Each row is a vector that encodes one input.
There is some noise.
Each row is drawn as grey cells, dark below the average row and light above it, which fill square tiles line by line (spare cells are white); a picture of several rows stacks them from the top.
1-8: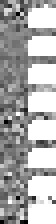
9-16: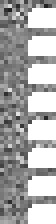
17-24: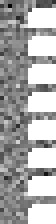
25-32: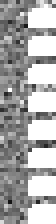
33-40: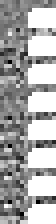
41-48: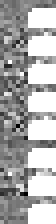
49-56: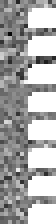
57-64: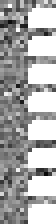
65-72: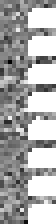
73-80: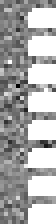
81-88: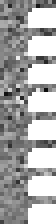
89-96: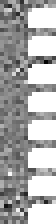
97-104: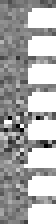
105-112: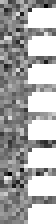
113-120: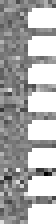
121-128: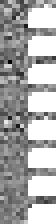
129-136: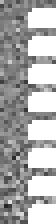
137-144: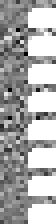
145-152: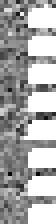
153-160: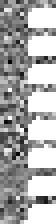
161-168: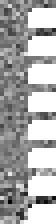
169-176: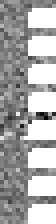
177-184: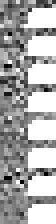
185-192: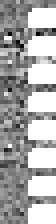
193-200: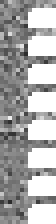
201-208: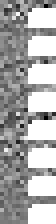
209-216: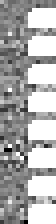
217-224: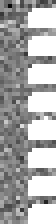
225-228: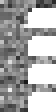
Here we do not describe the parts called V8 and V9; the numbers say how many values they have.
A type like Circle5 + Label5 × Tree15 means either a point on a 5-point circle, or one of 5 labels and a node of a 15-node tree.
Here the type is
Line6 × V8 × V9 + List3(Line7).
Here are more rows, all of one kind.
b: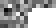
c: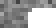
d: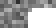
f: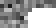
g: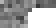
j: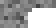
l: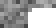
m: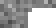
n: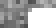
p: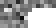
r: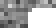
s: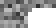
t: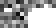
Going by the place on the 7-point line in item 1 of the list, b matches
c, d, f and t.
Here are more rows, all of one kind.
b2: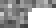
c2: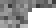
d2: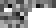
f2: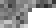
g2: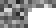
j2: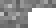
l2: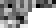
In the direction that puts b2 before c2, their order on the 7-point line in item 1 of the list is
g2, j2, d2, b2, f2, c2, l2.
